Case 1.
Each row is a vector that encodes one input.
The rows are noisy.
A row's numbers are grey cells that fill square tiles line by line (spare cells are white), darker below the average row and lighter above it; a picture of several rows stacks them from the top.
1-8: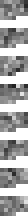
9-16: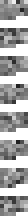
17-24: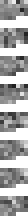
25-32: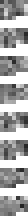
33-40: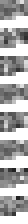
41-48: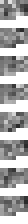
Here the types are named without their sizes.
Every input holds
four true/false values.
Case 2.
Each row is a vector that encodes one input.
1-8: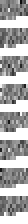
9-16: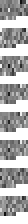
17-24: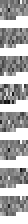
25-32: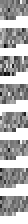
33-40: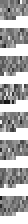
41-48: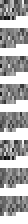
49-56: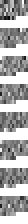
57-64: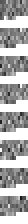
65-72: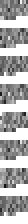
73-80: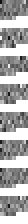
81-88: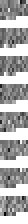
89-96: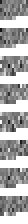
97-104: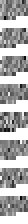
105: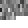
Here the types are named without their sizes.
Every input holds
either a fixed value, or three true/false values.
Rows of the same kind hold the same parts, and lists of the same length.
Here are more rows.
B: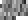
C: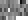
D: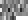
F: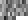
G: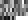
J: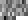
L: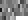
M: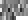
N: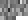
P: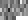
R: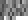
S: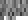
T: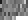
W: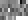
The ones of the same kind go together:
B, C, D, F, J, L, M, N, P, R, S, T, W
G

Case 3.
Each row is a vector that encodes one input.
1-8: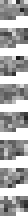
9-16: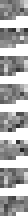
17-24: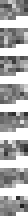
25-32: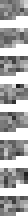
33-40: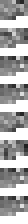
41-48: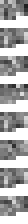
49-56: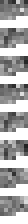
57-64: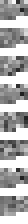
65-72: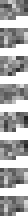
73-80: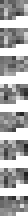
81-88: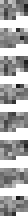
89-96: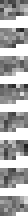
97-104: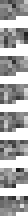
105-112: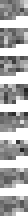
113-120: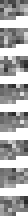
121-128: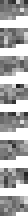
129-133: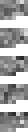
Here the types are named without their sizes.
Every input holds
four true/false values.
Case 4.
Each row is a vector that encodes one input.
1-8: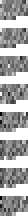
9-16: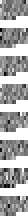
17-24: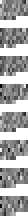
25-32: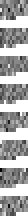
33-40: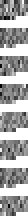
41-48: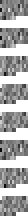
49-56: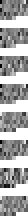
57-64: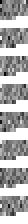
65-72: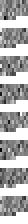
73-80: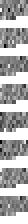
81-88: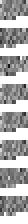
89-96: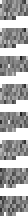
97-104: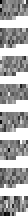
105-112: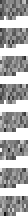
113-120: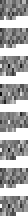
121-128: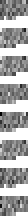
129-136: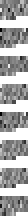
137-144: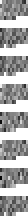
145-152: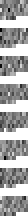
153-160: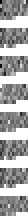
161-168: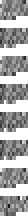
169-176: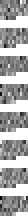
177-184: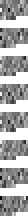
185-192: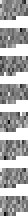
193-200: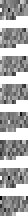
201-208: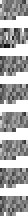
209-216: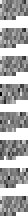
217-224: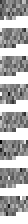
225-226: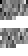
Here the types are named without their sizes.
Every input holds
either a fixed value, or three true/false values.
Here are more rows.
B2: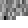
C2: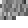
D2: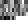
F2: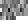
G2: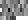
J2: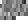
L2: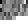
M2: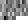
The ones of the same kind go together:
B2, C2, F2, G2, J2, L2, M2
D2

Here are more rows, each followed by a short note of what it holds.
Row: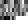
a fixed value
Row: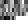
a fixed value
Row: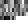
a fixed value
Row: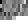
three true/false values
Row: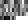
a fixed value
